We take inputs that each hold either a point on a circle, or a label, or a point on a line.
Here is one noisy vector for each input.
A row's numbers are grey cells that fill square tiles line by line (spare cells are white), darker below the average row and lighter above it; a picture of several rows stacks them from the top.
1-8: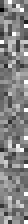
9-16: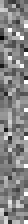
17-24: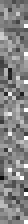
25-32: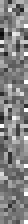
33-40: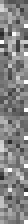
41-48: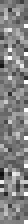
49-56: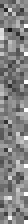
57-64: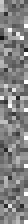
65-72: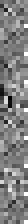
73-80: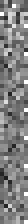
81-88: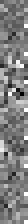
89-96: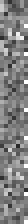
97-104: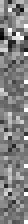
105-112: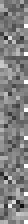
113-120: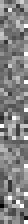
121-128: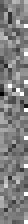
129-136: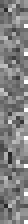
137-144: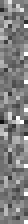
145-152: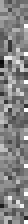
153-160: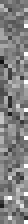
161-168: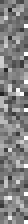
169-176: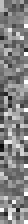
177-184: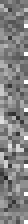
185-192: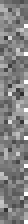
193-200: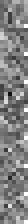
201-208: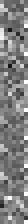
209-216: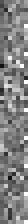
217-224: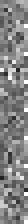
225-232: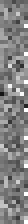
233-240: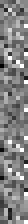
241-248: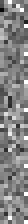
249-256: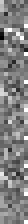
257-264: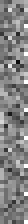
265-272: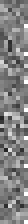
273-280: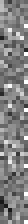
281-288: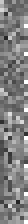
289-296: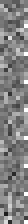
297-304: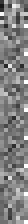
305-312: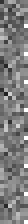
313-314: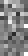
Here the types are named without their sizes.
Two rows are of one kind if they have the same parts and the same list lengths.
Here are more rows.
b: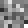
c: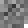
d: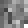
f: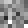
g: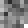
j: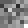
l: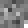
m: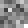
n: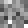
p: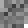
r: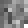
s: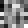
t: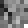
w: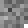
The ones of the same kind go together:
b, f, n, s
c, g, l, p, w
d, j, m, r, t

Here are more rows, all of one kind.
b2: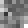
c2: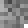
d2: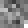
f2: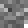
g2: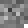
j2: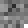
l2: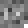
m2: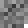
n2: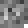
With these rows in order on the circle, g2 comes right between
c2 and n2.
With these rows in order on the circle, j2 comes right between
b2 and c2.
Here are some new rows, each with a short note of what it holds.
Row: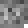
a point on a circle
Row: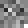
a label
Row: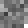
a point on a circle
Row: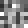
a point on a line
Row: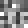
a point on a line
